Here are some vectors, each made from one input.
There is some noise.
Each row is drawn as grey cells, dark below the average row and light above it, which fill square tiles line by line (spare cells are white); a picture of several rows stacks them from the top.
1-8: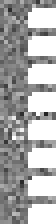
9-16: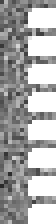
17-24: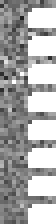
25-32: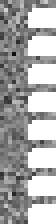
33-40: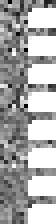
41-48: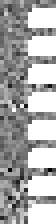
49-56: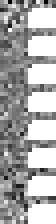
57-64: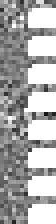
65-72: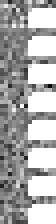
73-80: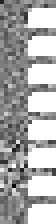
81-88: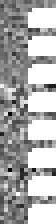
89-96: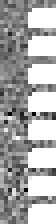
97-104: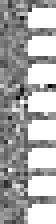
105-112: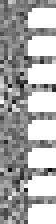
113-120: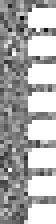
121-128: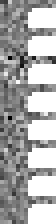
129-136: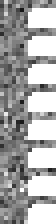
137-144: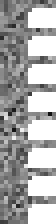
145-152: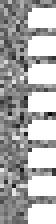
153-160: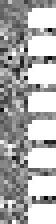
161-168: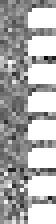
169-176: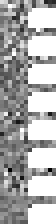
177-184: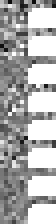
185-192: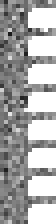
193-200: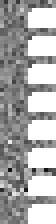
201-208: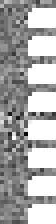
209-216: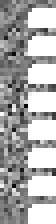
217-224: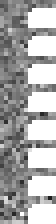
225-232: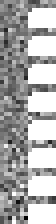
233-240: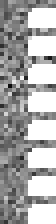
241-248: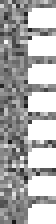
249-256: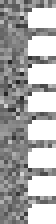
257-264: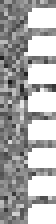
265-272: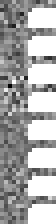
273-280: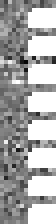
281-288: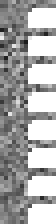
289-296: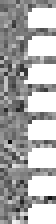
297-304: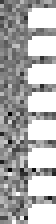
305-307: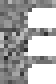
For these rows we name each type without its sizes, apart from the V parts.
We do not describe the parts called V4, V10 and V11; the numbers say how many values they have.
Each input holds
either a point on each of two circles, or three true/false values, a value of V4 and a value of V10, or a value of V11.
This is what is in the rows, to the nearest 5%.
About 25% of them hold a point on each of two circles. About 50% of them hold three true/false values, a value of V4 and a value of V10. The rest hold a value of V11.
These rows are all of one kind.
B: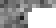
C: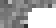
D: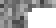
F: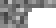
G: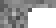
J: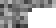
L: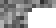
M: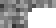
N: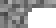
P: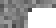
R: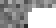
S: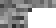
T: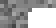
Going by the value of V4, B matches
G, R, S and T.
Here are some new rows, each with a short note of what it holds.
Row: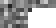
a point on each of two circles
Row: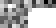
a value of V11
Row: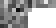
a point on each of two circles
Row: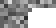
a point on each of two circles
